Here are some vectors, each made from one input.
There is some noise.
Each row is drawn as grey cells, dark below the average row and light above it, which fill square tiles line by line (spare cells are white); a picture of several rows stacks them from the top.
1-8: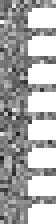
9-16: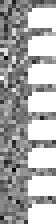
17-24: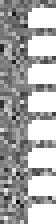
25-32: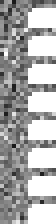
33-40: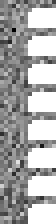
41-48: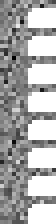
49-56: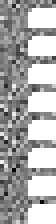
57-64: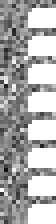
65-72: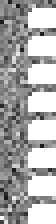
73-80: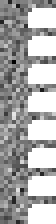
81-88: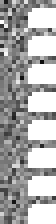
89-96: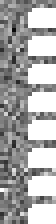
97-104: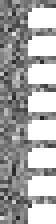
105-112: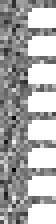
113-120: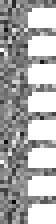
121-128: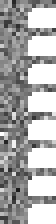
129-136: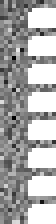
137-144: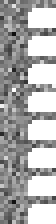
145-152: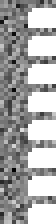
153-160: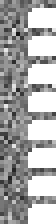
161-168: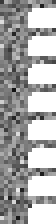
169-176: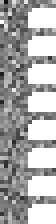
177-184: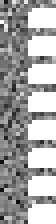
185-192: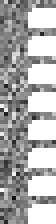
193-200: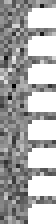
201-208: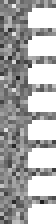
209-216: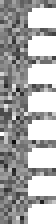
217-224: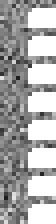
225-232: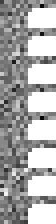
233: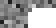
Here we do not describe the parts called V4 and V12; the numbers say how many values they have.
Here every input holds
a value of V4, together with either a point on a 10-point circle and a true/false value, or a value of V12.
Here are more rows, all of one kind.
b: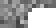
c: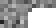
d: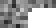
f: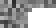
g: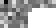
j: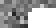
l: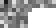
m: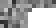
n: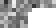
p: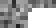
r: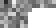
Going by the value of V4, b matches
c and j.
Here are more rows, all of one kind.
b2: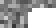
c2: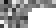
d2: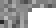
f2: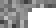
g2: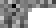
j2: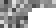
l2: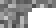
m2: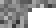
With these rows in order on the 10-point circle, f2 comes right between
c2 and d2.
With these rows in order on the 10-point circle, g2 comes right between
b2 and m2.
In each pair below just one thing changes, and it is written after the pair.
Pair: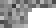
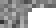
the value of V4
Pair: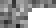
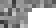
the true/false value
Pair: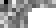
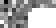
the true/false value
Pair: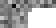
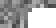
the value of V4
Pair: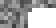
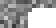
the place on the 10-point circle
